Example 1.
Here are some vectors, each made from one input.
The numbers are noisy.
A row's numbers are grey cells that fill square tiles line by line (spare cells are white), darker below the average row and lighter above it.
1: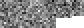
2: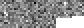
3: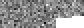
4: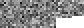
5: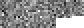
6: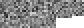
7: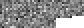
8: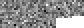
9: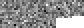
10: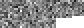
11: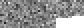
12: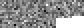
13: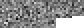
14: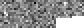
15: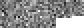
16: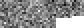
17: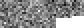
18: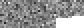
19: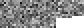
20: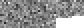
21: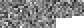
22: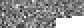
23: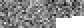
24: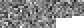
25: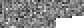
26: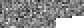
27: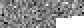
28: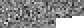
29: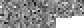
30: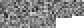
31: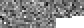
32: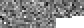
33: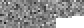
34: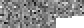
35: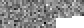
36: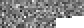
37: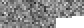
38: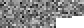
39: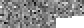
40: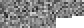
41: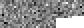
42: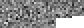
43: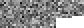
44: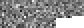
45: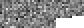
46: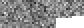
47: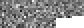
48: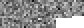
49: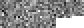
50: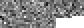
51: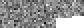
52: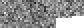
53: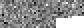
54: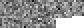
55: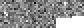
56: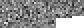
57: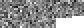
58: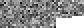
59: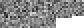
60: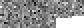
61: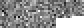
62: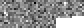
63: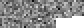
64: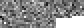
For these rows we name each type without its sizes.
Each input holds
either a fixed value, or a node of a tree, or three true/false values.
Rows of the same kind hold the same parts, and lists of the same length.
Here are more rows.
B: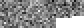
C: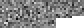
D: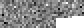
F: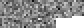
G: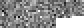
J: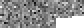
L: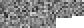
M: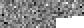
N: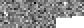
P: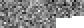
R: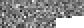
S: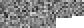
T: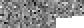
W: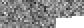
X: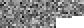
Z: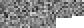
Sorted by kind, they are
B, C, G, L, P, R, S, Z
D, F, J, M, N, T, W
X

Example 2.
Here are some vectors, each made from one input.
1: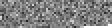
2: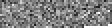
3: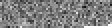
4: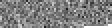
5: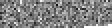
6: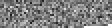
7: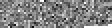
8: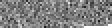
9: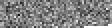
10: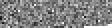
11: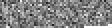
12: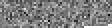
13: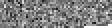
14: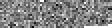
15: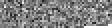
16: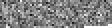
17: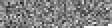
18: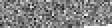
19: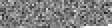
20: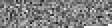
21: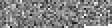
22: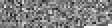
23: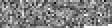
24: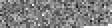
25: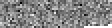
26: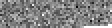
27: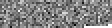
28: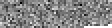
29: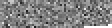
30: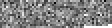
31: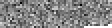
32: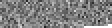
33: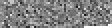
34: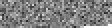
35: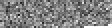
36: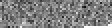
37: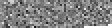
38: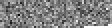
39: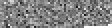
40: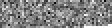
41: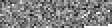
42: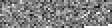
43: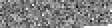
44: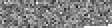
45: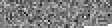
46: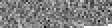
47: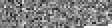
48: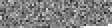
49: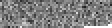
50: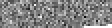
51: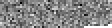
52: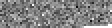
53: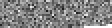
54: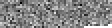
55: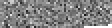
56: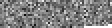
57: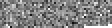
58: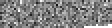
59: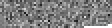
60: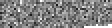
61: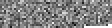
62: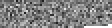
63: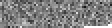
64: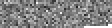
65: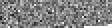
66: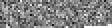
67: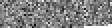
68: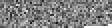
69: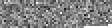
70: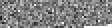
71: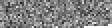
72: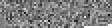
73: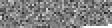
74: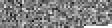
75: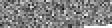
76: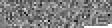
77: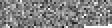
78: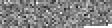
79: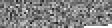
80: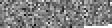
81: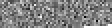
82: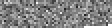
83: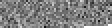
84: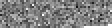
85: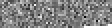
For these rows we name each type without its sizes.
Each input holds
either a point on a line, or a node of a tree.
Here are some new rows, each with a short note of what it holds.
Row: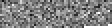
a node of a tree
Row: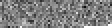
a point on a line
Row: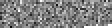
a node of a tree
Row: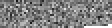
a point on a line
